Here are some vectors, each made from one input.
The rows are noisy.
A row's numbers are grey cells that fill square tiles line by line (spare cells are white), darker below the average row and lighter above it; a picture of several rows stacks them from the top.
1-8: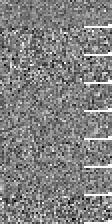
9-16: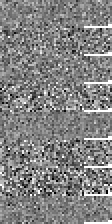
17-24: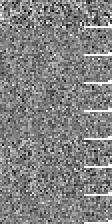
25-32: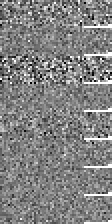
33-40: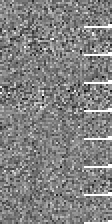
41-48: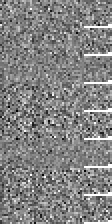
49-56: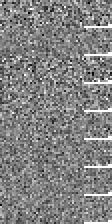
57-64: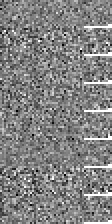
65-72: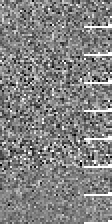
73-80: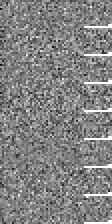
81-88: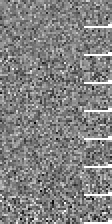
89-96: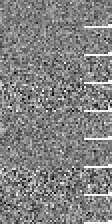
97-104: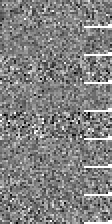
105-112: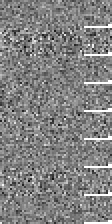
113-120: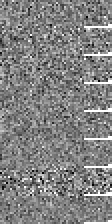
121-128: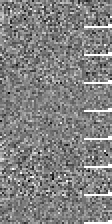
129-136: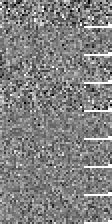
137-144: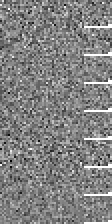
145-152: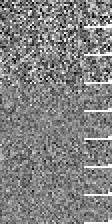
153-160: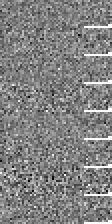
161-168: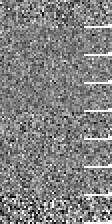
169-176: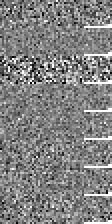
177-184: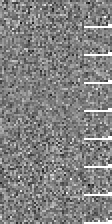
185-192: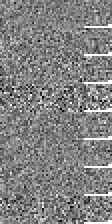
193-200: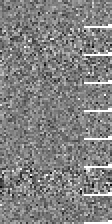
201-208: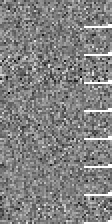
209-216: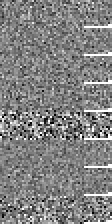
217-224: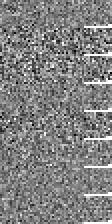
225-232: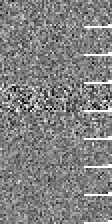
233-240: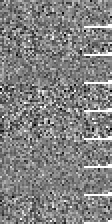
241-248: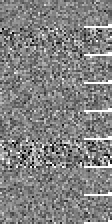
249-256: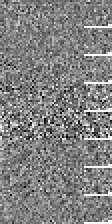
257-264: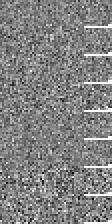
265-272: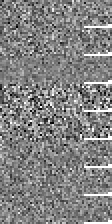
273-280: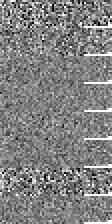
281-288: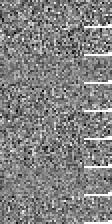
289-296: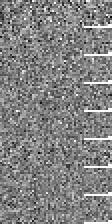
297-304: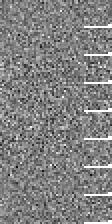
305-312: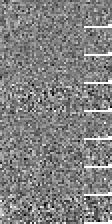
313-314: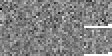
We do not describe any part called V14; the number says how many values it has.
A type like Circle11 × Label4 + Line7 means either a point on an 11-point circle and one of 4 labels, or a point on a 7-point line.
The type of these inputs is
Label5 + (Label12 + Line4 × Line4) × V14.
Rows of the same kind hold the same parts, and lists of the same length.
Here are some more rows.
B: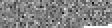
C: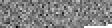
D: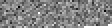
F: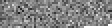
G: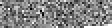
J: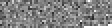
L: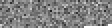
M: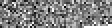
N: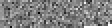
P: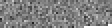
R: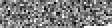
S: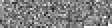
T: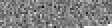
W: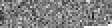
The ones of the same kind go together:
B, D, F, J, P, S, W
C, L, M, N, T
G, R

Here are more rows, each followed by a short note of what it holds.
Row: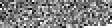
one of 5 labels
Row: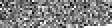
one of 5 labels
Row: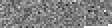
a point on each of two 4-point lines and a value of V14
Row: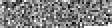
one of 5 labels
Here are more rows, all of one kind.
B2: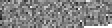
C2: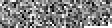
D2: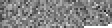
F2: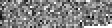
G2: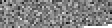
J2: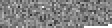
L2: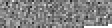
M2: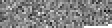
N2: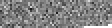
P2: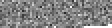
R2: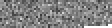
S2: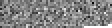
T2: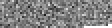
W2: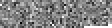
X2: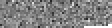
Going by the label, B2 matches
C2, D2, F2 and W2.
